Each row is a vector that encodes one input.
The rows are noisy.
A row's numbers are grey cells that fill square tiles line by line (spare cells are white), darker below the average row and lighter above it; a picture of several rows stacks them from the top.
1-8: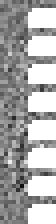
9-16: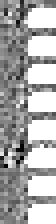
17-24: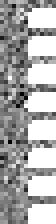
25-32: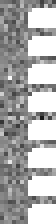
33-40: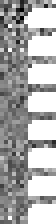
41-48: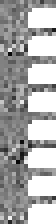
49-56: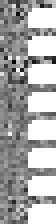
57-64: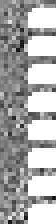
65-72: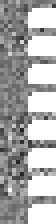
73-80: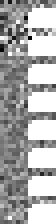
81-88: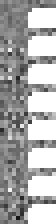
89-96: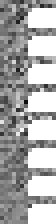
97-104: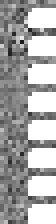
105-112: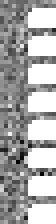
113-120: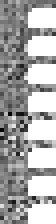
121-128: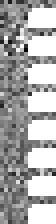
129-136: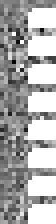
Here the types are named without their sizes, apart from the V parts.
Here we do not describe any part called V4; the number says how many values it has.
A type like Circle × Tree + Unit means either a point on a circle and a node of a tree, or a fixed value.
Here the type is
List(Bool × V4).
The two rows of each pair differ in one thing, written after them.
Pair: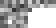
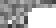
the true/false value in item 1 of the list
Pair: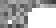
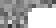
the value of V4 in item 1 of the list
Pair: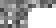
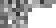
the value of V4 in item 1 of the list
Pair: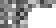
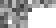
the value of V4 in item 1 of the list
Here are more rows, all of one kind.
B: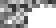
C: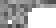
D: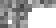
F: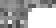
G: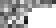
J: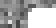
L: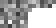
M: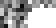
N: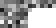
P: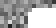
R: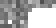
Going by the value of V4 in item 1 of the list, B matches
M and R.
